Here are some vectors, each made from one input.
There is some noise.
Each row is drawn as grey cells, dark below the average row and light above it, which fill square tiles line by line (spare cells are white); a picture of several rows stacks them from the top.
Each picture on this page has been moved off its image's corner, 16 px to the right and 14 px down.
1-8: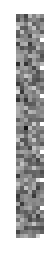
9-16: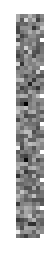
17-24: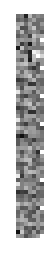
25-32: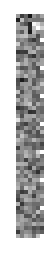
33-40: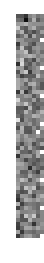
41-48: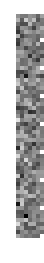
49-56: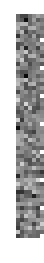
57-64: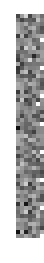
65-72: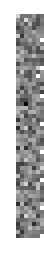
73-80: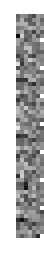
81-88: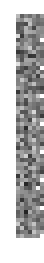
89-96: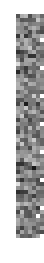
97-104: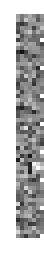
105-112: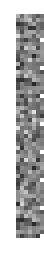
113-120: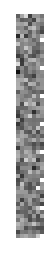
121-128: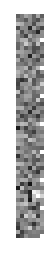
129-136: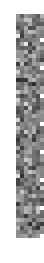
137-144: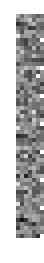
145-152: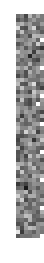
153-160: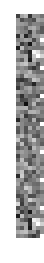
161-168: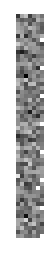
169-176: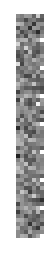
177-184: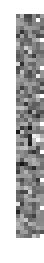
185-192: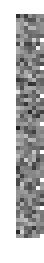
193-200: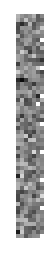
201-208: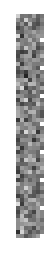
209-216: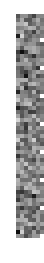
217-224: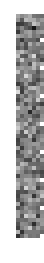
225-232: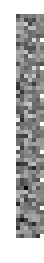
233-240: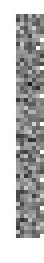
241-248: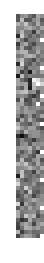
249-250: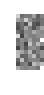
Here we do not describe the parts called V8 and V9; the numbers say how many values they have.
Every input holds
either two values of V8 and a value of V9, or a list of up to two items, each a point on a 4-point line and a true/false value.
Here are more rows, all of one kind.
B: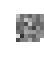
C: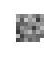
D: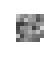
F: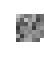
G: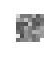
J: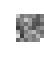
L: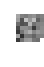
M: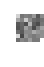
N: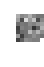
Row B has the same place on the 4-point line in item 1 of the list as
G and M.
